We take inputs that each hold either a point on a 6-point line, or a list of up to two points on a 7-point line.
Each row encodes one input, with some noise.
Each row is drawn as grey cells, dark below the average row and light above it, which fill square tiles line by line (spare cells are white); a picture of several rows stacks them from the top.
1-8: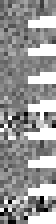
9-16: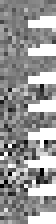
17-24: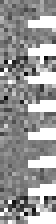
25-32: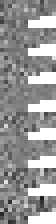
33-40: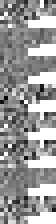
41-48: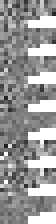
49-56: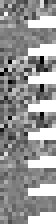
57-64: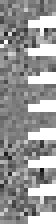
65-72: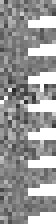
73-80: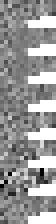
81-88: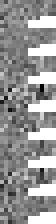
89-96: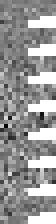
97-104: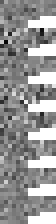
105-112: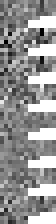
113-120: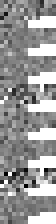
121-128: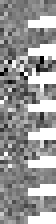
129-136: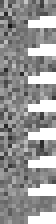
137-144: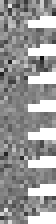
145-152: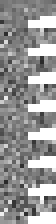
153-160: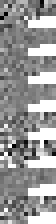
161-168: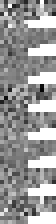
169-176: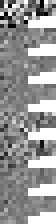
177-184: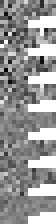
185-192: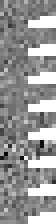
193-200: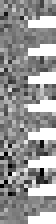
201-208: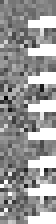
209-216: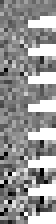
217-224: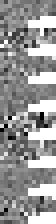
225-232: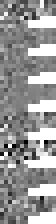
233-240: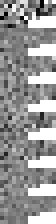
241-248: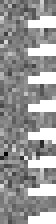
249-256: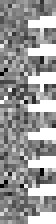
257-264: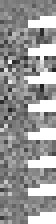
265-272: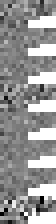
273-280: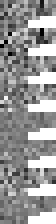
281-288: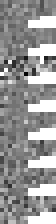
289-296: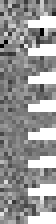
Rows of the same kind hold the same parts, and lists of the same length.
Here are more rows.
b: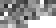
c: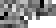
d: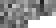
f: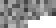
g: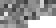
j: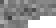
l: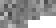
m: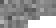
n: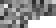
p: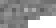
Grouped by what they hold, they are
b, d, g, l, p
c, f
j, m
n

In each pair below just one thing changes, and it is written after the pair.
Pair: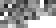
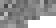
the place on the 7-point line in item 2 of the list
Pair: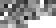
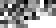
the place on the 7-point line in item 1 of the list
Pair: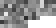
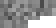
the place on the 7-point line in item 1 of the list
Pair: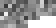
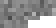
the place on the 7-point line in item 1 of the list
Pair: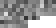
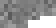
the place on the 7-point line in item 1 of the list
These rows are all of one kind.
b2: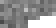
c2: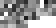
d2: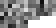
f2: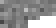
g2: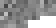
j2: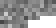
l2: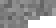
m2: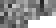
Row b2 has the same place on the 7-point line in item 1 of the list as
d2 and f2.
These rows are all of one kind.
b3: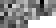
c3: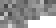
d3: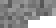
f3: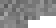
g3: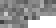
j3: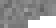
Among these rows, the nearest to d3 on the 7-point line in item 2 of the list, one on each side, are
f3 and j3.
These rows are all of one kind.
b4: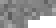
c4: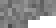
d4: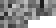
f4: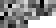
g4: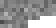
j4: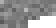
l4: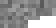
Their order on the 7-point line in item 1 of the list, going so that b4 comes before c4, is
b4, l4, d4, c4, j4, f4, g4.
